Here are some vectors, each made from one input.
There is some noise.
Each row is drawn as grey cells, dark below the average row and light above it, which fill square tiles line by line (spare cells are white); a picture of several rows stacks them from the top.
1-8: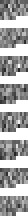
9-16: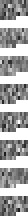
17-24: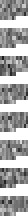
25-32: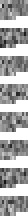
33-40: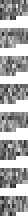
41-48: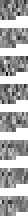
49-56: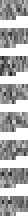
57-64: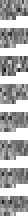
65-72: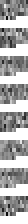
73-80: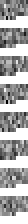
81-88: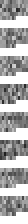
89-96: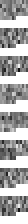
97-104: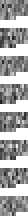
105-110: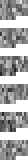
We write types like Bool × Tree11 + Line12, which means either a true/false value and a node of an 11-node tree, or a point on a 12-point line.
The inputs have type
Bool × Tree11 + Circle10 + Unit.
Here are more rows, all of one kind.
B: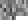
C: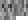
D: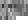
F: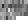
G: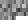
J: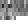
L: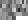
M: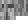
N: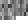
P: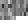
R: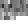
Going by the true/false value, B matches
G and L.
